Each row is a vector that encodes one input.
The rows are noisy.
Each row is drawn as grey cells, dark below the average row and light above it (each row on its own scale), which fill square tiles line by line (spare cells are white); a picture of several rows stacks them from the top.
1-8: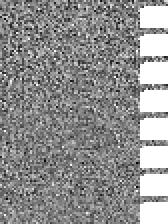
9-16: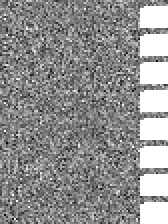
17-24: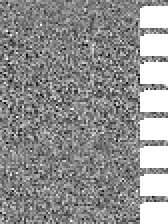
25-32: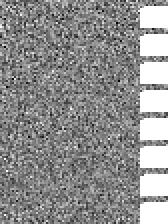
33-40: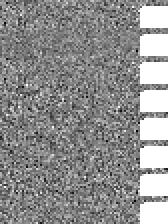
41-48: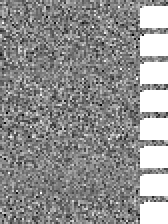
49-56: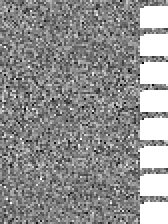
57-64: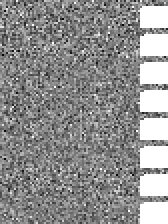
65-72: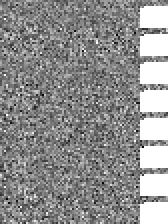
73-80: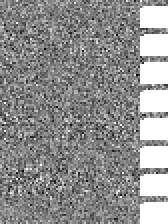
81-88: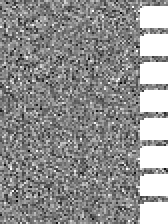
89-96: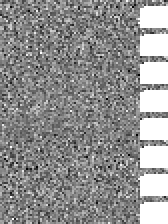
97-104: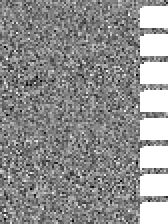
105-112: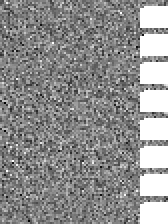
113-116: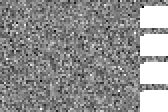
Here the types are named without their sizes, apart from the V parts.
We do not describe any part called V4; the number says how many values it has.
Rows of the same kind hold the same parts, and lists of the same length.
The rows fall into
2 kinds.
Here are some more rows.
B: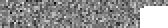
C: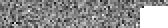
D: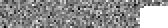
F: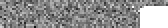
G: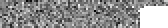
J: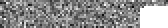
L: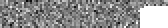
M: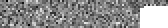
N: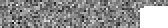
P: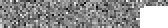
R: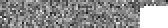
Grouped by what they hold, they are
B, C, G, J, L, N
D, F, M, P, R

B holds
a true/false value and a value of V4.
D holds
a node of a tree and a true/false value.
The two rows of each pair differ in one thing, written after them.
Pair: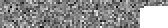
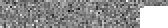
the true/false value
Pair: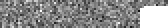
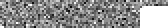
the true/false value
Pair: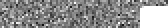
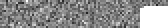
the true/false value
